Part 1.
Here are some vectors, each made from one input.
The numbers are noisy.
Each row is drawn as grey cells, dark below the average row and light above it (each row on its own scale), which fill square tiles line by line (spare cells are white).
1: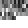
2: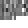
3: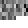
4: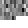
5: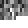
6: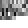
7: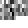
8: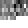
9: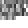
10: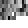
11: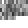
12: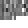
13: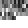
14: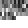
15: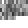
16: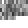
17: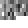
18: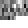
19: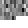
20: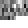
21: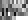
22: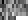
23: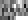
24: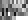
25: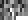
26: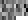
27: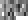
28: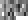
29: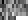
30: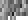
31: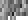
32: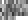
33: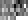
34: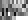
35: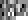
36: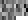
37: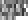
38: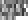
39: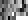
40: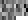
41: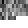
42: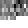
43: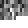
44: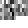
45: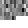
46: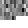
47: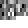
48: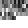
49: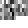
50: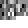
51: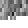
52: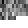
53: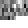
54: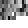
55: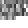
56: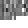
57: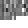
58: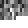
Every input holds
four true/false values.
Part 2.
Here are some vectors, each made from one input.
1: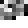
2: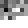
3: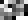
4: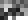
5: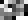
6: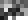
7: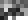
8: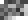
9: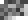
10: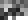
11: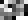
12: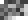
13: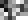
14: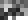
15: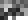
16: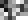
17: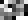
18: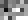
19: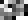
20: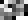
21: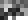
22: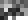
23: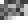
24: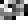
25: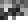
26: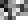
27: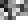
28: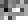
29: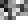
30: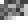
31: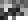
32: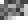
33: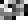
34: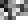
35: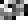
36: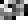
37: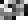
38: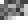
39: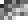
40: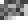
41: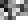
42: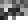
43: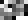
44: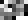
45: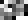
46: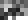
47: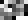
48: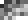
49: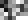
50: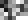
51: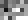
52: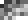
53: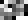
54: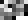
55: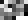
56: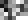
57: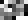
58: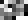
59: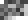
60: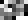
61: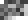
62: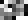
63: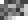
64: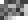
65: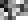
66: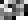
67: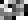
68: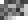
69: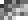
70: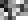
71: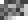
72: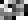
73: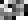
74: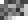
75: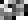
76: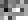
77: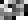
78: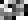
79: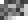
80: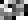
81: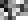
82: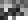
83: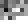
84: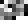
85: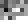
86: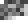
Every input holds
a point on a 6-point line.
